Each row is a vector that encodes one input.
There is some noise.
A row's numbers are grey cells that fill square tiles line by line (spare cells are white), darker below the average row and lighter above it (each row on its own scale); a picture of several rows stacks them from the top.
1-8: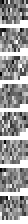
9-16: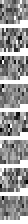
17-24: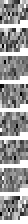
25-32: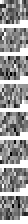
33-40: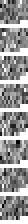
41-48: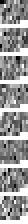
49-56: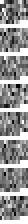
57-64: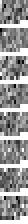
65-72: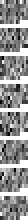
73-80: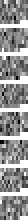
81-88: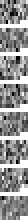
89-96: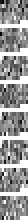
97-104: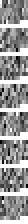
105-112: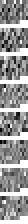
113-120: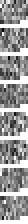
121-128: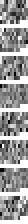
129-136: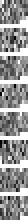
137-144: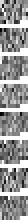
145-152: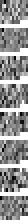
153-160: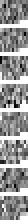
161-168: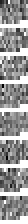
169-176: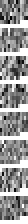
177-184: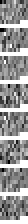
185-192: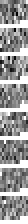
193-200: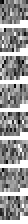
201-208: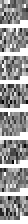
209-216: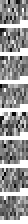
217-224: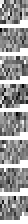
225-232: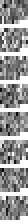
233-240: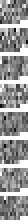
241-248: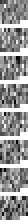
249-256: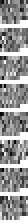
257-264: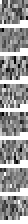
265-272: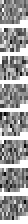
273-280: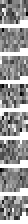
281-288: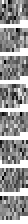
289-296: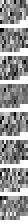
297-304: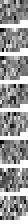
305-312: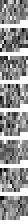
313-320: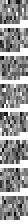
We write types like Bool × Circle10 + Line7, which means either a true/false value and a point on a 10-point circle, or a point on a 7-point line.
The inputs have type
(Bool × Bool × Bool × Bool + Unit) × Label6 + Label11 × Line10.
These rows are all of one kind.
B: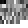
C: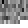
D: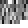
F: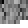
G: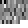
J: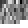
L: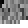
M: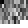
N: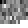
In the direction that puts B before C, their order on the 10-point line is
D, G, L, J, N, F, M, B, C.
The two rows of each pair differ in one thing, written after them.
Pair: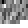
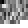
the label
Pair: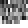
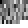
the label
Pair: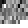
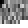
the place on the 10-point line
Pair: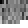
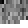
the place on the 10-point line
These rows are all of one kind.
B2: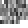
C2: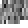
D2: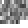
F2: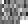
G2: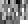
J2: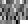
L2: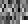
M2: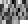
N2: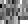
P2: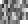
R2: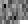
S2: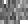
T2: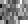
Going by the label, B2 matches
D2 and J2.
